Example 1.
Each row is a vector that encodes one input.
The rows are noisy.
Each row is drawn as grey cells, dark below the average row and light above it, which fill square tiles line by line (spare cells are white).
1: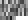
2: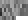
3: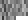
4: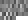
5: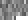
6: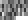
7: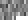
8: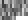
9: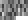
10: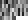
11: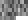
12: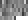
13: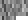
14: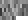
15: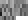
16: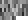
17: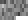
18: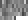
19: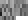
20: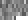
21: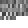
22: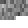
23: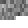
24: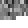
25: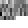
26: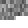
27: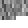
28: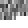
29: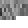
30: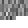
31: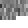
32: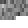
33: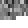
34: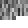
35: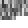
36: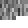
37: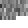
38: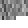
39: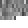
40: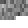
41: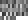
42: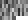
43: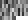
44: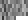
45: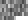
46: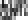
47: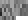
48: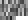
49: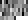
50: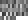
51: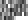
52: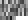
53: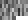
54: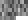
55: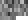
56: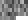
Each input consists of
one of 7 labels.
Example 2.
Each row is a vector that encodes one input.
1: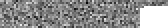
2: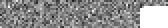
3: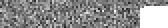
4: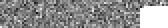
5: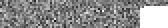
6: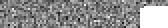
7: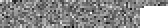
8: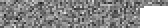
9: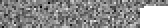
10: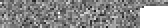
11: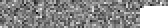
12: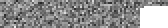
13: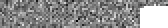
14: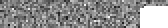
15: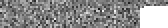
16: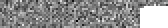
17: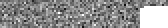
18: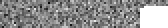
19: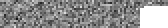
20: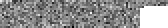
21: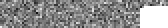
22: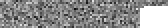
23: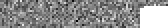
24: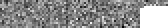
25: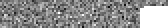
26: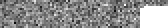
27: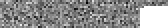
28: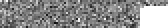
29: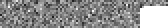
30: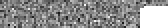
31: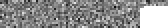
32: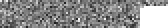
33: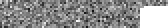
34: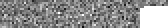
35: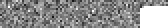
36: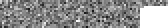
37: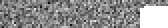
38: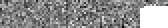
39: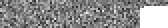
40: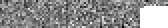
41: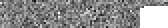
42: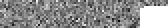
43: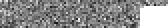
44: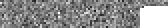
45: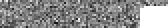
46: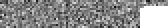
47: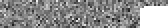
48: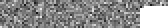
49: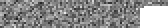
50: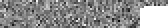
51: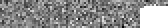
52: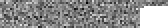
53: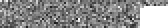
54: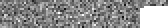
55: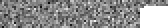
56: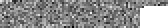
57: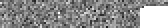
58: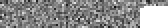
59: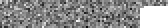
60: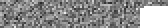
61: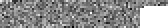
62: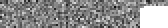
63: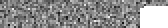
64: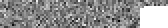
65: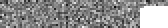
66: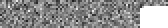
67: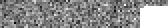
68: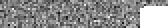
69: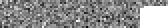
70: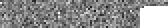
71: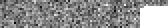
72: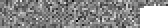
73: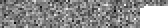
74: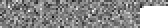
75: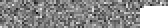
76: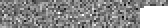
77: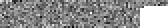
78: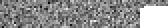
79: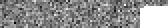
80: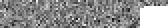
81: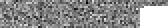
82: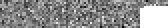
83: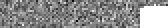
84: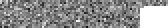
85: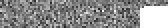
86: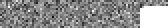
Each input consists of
a point on a 17-point circle.
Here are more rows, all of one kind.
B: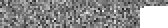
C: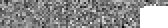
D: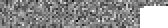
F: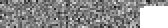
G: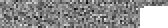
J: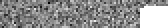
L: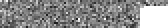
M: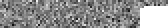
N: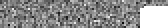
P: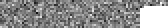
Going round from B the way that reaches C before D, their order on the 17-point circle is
B, M, L, G, J, N, F, C, D, P.
